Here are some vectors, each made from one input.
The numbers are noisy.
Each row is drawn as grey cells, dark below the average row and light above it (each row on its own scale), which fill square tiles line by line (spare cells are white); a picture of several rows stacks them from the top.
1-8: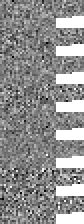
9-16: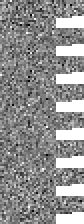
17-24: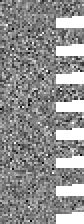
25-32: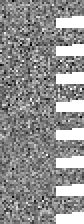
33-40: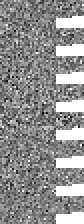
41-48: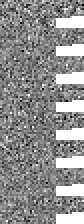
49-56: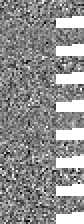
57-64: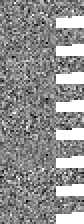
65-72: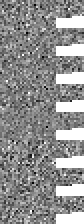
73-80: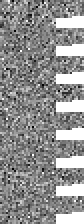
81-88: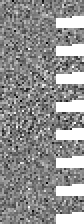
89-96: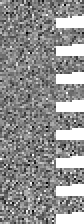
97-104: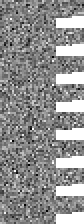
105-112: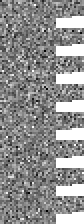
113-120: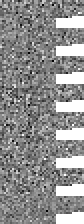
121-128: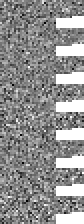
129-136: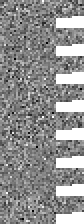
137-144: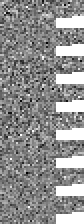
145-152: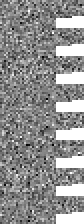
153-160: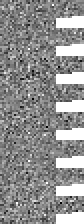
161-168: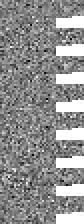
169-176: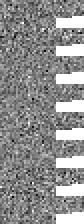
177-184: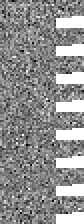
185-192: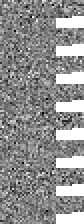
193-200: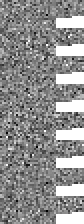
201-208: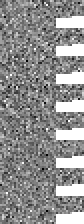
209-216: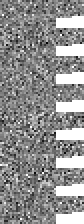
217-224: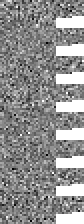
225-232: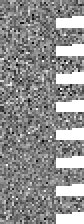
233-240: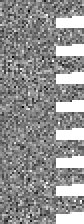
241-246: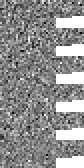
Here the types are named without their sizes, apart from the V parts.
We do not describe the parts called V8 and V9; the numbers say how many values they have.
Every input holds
a value of V8 and a value of V9, together with either a point on a circle and a true/false value, or a fixed value.
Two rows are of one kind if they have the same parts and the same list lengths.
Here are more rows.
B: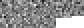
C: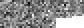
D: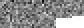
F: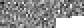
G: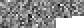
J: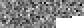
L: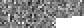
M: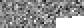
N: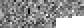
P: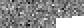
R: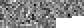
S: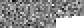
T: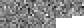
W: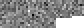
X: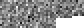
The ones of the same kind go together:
B, C, F, G, L, N, P, S, T
D, J, M, R, W, X

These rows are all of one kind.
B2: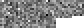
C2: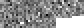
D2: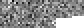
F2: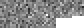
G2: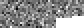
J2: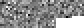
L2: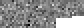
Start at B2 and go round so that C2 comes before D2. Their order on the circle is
B2, L2, F2, G2, C2, D2, J2.
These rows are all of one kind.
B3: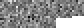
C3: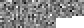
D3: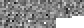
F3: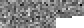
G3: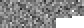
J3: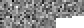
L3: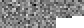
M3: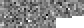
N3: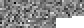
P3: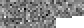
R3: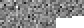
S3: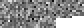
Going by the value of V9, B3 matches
G3, J3 and N3.
